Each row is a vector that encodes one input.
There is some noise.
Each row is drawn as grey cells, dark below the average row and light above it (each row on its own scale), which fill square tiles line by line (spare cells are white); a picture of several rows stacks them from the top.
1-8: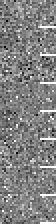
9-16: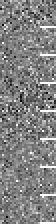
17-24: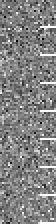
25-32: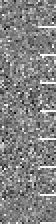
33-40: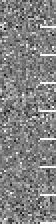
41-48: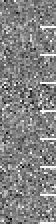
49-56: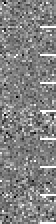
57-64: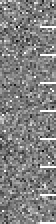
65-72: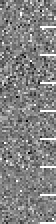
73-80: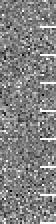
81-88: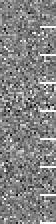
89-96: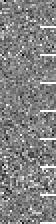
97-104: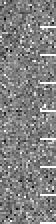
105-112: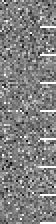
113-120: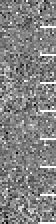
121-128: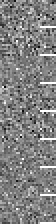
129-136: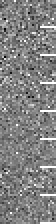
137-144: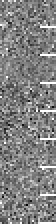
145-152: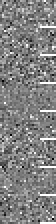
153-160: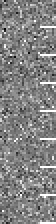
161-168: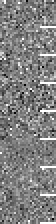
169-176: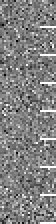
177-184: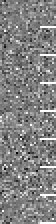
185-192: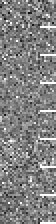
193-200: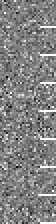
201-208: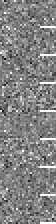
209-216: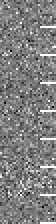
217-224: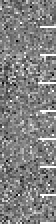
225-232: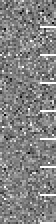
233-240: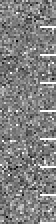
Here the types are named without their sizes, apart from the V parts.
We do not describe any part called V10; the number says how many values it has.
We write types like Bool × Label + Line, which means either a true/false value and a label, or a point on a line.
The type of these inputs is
(Line + V10) × Tree.
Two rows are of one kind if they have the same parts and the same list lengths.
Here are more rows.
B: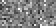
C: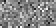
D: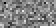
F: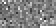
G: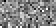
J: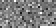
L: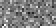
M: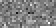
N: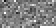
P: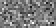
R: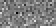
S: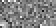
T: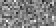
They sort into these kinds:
B, F, J, L, M, N, P, R, S, T
C, D, G

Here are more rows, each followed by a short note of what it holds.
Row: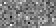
a node of a tree and a value of V10
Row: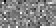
a point on a line and a node of a tree
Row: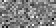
a point on a line and a node of a tree
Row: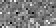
a node of a tree and a value of V10
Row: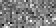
a node of a tree and a value of V10
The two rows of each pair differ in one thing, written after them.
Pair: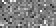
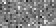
the node of the tree
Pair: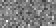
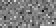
the value of V10
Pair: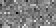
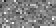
the value of V10
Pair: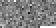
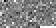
the node of the tree
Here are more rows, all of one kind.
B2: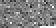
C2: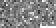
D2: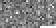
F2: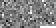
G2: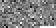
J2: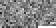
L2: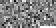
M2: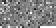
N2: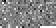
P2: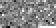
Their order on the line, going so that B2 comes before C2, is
F2, N2, M2, G2, B2, C2, D2, L2, J2, P2.
